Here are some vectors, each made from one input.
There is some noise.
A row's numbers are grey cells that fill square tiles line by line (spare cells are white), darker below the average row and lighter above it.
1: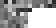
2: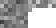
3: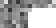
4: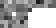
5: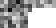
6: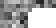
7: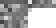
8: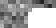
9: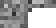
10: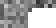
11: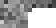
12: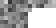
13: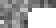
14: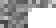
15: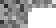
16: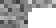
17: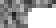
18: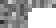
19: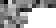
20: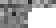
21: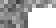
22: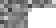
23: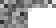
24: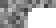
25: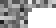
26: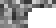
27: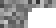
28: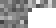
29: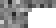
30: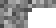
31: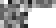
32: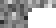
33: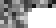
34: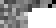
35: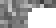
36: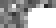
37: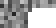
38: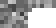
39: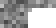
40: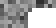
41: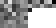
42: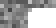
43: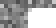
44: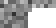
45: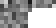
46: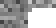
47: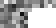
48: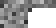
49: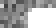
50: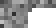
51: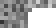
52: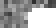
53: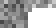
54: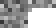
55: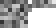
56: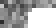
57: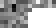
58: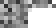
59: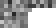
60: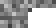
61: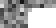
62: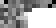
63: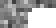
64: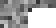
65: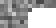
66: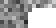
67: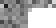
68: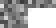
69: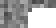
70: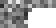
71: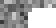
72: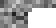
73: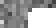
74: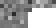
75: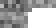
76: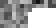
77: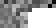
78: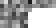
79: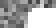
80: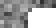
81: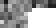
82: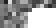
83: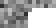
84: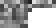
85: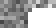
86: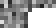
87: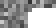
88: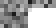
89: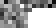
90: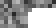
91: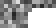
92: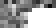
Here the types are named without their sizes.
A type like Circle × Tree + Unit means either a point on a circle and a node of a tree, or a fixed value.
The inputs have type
(Bool × Circle + Unit) × Line.
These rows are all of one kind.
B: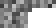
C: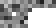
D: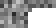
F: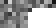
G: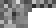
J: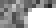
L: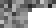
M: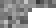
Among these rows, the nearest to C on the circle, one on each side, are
J and M.
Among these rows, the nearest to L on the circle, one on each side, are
D and F.
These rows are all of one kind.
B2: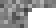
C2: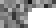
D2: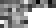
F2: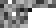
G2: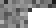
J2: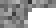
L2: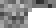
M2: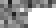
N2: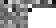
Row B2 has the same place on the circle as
F2 and L2.
